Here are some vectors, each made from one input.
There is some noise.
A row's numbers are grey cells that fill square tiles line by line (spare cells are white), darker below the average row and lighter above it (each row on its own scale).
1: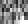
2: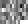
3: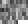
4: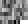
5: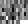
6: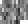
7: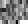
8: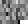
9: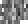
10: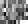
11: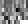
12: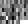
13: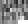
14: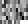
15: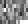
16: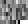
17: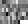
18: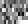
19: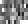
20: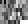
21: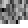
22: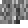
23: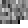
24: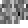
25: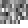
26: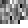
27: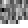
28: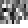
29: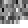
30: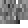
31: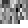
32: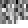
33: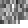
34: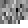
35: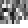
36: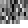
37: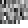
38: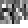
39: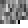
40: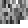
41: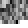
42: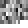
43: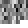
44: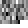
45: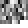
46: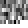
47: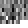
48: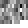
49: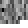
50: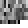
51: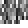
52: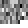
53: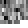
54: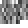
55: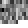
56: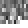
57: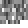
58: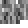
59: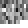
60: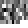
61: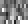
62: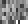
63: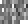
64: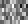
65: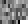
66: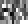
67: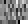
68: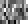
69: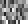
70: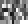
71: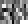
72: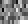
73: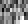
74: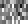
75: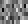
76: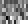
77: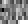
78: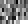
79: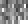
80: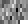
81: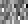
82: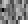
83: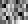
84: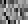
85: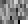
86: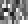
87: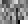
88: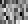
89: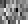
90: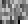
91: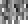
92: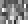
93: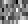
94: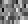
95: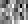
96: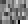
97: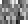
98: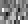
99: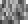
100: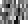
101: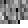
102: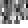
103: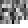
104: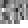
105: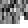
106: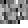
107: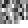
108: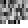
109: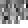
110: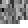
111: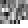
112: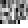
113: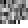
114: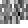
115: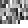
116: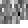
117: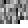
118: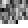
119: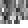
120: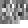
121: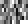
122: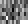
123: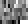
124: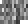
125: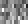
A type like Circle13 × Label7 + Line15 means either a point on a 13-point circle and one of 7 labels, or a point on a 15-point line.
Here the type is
Bool × Tree10 + Label5.
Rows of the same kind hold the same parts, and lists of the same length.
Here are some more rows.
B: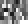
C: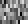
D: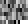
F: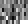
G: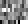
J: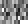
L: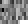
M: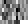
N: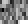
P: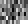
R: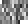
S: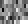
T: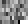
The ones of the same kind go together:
B, F, L, N, P, S
C, D, G, J, M, R, T

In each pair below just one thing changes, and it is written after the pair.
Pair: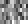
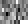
the node of the tree
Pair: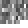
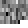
the node of the tree
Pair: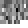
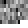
the true/false value
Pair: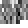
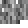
the true/false value
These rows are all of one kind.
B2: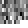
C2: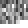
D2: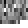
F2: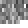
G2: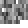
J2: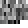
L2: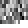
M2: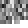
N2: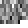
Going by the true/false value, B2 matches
C2, D2 and G2.
